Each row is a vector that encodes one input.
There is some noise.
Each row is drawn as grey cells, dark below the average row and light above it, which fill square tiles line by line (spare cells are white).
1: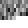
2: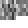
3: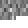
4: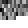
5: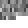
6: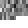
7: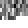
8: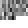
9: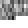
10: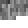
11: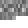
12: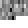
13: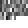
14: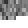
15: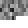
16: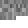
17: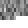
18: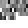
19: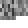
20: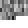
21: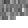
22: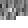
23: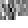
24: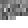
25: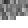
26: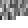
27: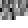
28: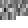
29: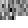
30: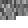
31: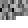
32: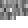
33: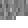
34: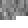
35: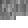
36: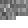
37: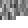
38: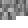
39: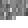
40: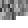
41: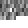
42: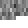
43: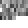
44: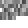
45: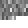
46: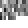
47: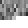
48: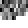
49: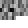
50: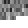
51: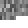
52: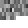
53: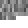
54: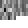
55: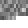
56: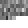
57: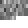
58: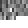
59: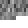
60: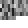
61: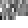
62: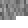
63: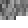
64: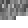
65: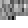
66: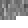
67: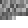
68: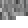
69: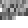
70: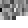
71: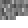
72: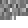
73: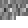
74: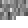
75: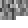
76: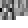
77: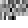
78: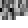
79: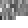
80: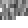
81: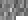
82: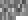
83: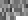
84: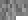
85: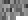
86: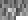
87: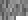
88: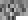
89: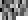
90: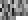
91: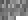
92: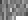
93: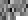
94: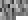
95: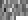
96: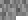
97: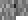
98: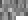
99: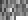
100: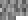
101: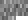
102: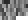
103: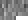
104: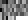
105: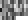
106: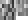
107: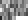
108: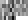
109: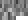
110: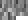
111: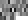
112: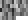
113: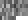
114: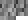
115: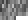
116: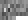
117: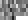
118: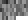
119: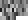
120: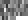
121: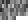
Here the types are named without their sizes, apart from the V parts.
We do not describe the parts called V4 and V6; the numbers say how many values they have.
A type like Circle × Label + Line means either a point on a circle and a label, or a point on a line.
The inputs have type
(Label + Line) × V4 + V6.
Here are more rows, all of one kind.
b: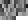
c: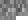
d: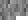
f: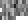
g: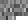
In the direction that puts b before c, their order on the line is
g, f, d, b, c.
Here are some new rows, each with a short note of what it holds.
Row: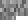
a point on a line and a value of V4
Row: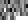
a label and a value of V4
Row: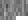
a point on a line and a value of V4
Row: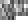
a value of V6
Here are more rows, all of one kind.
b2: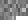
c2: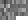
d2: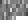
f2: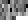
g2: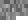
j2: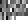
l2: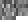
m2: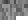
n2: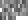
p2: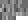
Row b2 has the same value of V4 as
g2, m2 and n2.
